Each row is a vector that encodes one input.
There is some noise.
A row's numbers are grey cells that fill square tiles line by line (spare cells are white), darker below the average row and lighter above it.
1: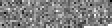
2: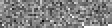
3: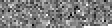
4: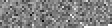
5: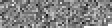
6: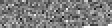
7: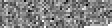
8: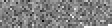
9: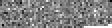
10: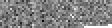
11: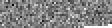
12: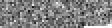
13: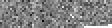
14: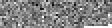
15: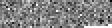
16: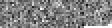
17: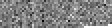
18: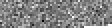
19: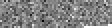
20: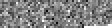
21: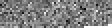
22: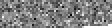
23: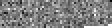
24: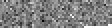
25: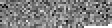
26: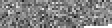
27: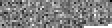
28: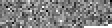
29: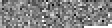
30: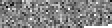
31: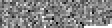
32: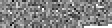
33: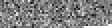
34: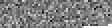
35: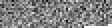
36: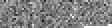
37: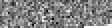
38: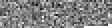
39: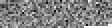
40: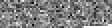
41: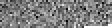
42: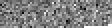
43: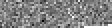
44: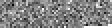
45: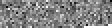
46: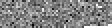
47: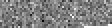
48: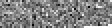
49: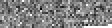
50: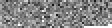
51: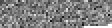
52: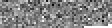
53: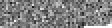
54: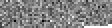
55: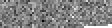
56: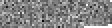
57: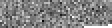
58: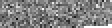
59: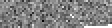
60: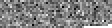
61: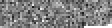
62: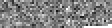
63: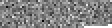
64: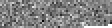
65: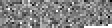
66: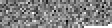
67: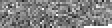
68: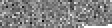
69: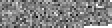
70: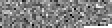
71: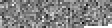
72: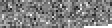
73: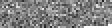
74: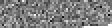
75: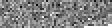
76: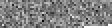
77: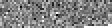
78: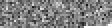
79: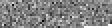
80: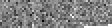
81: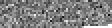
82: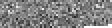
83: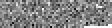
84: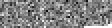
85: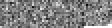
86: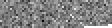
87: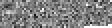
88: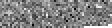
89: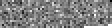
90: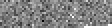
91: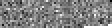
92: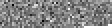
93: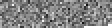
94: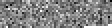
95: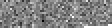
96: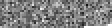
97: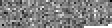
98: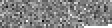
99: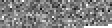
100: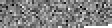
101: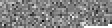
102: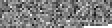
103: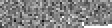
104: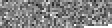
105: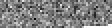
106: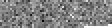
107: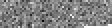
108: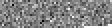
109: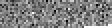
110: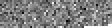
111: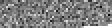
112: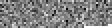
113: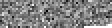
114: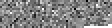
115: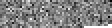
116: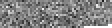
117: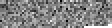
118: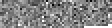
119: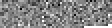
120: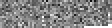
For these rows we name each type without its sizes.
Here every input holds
a label, together with either a fixed value, or a label and a node of a tree.
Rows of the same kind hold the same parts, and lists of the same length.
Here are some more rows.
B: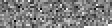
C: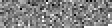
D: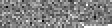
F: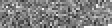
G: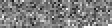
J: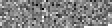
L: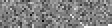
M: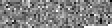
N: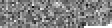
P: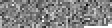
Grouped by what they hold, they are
B, C, D, G, J, M
F, L, N, P

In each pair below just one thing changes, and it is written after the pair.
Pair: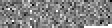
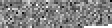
one of the two labels
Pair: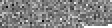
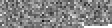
one of the two labels
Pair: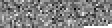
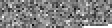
one of the two labels
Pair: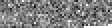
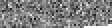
the node of the tree
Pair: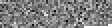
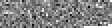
one of the two labels
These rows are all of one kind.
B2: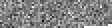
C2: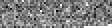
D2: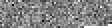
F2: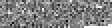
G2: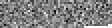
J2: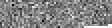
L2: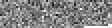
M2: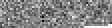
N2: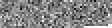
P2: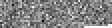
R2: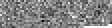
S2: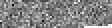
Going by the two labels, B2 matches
D2, J2, P2 and S2.
